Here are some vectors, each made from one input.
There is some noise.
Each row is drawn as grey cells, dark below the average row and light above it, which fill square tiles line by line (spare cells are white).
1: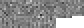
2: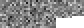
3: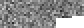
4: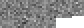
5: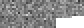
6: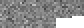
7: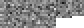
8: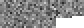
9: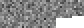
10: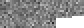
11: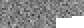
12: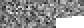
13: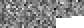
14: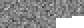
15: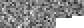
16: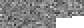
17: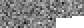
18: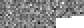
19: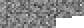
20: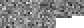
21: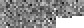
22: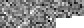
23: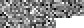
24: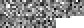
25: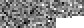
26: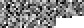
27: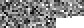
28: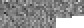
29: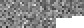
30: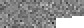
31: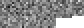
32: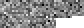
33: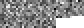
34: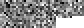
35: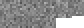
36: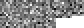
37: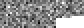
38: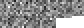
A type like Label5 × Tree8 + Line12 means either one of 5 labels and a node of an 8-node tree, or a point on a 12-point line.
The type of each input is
Label5 × Label5.
